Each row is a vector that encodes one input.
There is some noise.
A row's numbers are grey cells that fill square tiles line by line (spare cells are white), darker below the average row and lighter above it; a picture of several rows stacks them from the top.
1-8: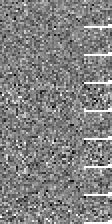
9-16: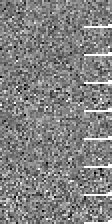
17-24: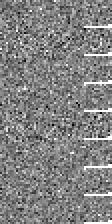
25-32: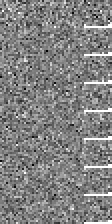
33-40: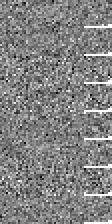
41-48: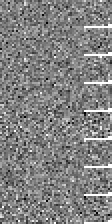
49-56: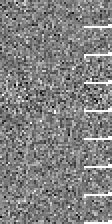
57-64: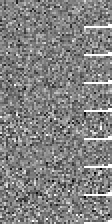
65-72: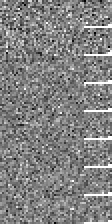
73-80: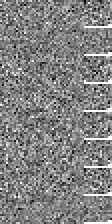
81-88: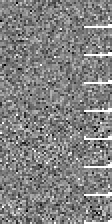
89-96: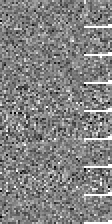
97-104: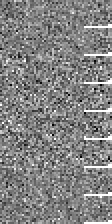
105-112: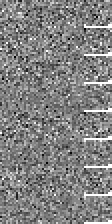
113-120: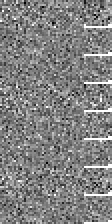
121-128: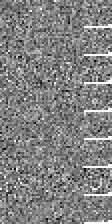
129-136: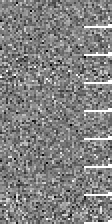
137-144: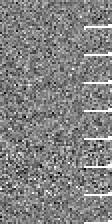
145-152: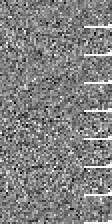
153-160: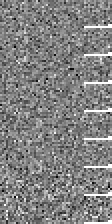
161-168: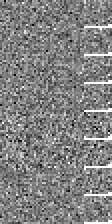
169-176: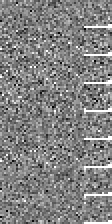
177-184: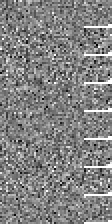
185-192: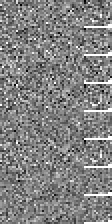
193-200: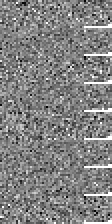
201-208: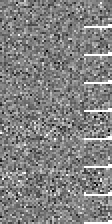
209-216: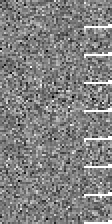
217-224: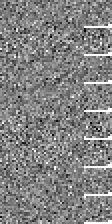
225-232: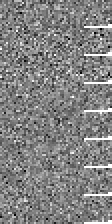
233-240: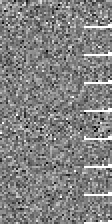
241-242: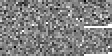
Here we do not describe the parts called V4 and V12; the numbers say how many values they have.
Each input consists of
a true/false value and a value of V12, together with either a point on a 3-point line and a point on a 5-point line, or a value of V4.
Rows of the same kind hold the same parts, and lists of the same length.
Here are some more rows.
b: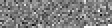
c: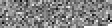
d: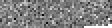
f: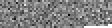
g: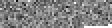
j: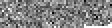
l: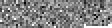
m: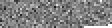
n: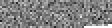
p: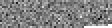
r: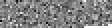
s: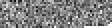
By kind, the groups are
b, d, f, g, m, n, p, r
c, j, l, s

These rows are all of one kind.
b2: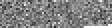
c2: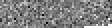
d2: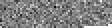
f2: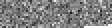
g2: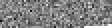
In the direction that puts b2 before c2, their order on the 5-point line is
f2, d2, b2, c2, g2.
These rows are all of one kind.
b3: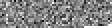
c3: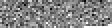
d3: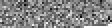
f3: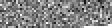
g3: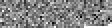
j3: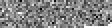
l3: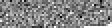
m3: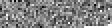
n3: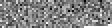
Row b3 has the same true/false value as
j3 and m3.
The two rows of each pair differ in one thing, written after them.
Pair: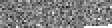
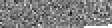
the true/false value
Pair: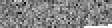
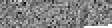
the place on the 3-point line
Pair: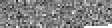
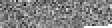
the value of V12
